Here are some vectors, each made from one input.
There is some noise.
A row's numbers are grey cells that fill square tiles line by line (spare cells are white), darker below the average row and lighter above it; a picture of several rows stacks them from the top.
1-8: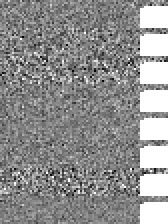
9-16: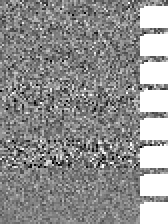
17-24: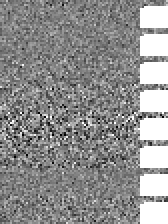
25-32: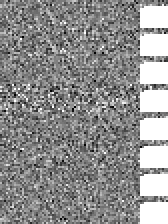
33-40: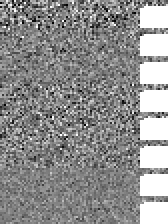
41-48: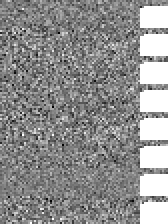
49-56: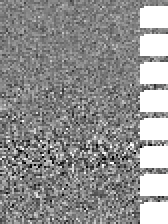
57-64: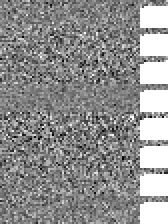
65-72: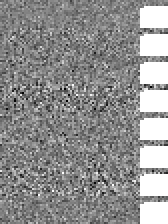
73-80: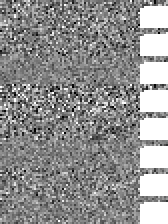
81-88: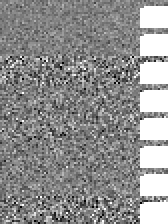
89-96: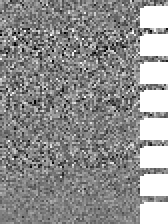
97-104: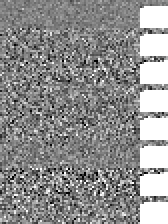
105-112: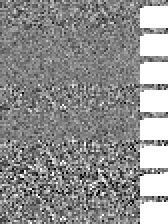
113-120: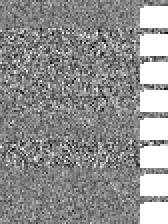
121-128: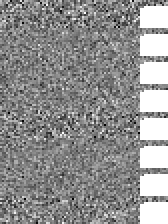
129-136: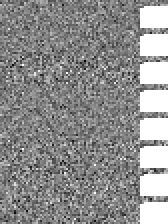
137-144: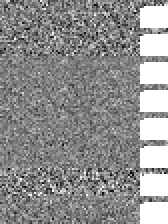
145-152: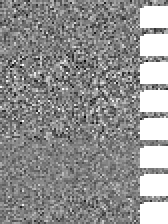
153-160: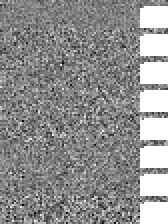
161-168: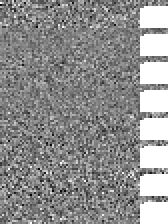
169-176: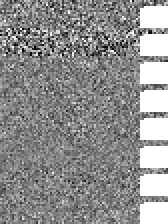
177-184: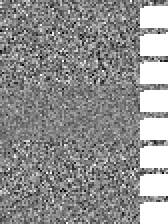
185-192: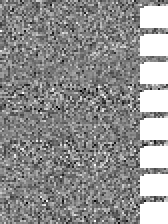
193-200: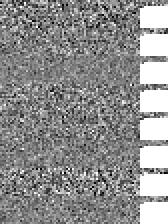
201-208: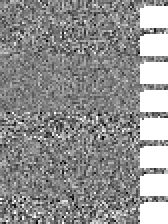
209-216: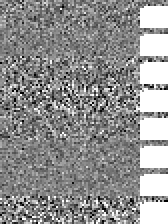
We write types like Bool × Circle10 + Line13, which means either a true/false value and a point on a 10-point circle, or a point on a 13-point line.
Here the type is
Line6 + Line11.
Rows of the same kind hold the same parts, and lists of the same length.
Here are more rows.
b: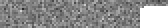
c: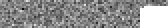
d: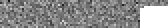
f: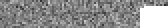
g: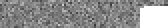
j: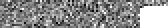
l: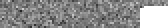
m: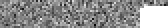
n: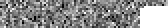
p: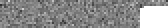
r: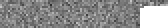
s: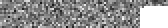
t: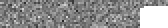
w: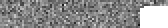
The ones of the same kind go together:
b, c, d, n, r, s, w
f, g, j, l, m, p, t

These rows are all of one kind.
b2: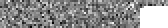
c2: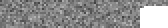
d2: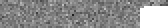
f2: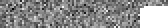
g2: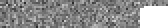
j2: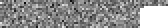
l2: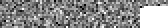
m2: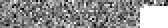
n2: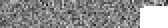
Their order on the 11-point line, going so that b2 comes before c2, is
d2, f2, n2, m2, l2, g2, j2, b2, c2.
